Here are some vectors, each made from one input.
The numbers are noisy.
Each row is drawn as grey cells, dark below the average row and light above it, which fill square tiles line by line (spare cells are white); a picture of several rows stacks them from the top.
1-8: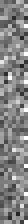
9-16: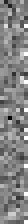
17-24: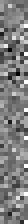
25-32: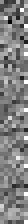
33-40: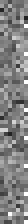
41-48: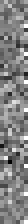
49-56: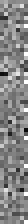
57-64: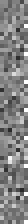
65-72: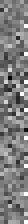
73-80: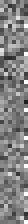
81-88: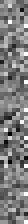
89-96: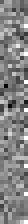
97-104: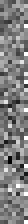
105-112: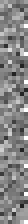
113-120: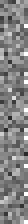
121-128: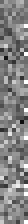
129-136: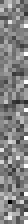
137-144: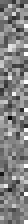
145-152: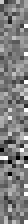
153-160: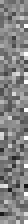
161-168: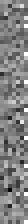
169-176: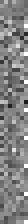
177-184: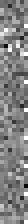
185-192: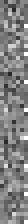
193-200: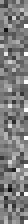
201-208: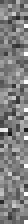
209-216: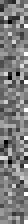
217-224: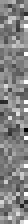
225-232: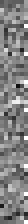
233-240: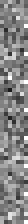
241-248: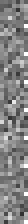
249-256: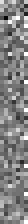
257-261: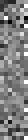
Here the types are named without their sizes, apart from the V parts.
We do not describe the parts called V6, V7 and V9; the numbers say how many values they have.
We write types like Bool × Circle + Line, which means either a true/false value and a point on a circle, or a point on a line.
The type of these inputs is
Bool × V9 + (Line + V6) × (Tree + V7).
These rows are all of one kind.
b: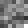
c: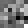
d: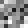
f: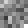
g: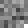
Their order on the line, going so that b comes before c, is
b, d, g, f, c.
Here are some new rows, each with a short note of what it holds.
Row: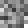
a node of a tree and a value of V6
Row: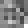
a point on a line and a node of a tree
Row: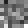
a true/false value and a value of V9
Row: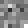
a point on a line and a node of a tree
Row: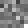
a true/false value and a value of V9
